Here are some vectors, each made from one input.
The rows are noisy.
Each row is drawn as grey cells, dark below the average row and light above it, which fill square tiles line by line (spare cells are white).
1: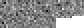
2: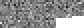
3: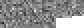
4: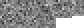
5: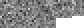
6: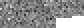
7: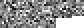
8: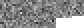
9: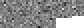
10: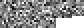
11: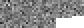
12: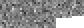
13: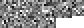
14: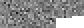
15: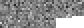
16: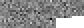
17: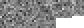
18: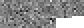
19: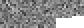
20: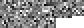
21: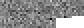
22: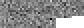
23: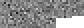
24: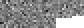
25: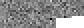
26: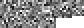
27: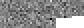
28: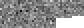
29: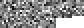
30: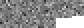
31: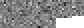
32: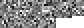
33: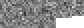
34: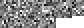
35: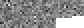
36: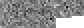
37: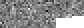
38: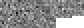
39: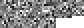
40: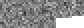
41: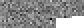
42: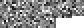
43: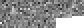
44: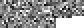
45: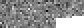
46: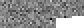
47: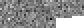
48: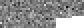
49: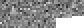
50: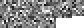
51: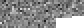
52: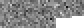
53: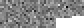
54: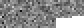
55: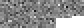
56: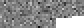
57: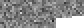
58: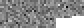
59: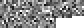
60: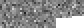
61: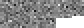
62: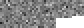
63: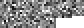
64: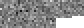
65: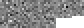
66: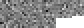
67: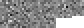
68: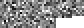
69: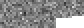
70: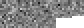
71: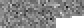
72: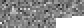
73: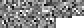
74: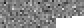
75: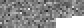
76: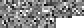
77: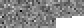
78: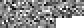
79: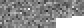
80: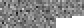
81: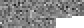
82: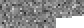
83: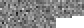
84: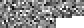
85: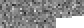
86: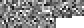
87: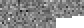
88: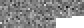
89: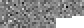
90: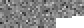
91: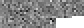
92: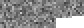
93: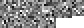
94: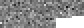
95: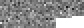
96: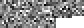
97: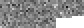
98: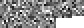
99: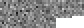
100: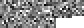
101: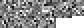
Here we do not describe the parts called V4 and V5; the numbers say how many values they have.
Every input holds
either a point on each of two 3-point lines, or a true/false value, a value of V4 and a value of V5.
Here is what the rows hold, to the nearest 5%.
About 25% of them hold a point on each of two 3-point lines. The rest hold a true/false value, a value of V4 and a value of V5.
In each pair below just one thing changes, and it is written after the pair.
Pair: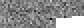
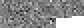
the value of V4
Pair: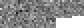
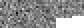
the value of V4
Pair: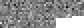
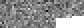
the true/false value
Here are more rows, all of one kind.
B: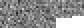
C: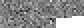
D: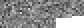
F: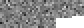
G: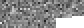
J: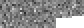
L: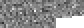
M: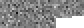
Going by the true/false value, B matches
C and M.
